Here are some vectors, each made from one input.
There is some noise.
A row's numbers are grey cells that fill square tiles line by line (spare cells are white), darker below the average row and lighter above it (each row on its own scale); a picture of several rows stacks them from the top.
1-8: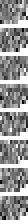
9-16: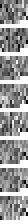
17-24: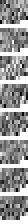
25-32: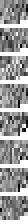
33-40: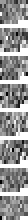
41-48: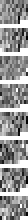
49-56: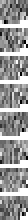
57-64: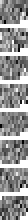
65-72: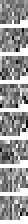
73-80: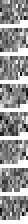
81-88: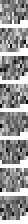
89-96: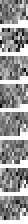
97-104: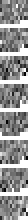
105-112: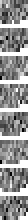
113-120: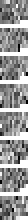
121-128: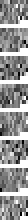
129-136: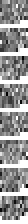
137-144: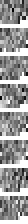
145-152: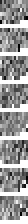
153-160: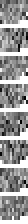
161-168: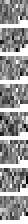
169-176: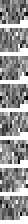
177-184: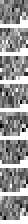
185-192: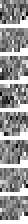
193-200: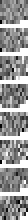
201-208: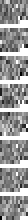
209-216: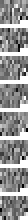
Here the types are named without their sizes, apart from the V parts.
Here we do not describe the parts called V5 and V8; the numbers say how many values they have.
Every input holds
a value of V8, together with either a label and a true/false value, or a value of V5.
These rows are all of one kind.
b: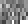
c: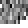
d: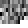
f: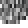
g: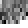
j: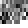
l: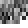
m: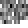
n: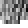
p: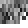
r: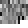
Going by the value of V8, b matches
j and m.
